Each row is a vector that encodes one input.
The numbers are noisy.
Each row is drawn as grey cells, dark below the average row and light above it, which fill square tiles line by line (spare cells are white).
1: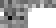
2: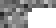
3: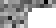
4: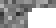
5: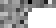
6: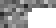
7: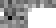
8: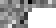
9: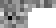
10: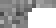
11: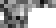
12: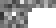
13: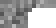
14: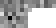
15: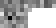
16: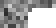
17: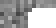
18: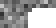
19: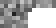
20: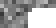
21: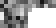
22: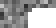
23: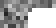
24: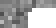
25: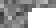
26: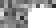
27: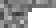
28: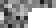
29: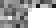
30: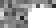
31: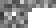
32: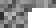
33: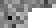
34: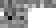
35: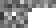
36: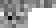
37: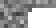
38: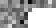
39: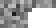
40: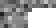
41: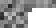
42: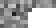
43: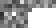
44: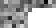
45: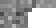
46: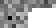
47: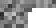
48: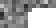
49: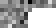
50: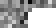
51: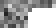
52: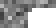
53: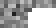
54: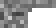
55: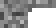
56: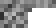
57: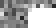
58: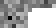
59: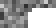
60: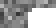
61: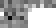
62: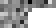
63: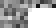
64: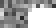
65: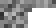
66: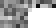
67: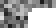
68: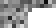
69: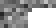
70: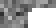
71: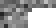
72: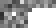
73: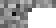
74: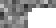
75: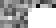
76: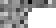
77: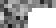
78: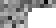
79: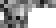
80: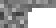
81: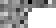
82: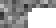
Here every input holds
either a node of an 8-node tree, or a node of an 11-node tree.
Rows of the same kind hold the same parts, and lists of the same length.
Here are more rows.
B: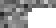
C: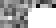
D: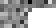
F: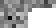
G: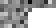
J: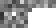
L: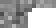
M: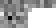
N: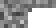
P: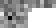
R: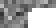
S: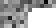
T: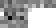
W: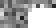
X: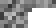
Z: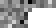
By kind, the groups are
B, J, L, N, R, X
C, D, F, G, M, P, S, T, W, Z

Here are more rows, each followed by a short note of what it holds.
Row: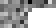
a node of an 11-node tree
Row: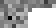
a node of an 11-node tree
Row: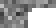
a node of an 8-node tree
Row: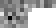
a node of an 11-node tree
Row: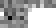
a node of an 11-node tree
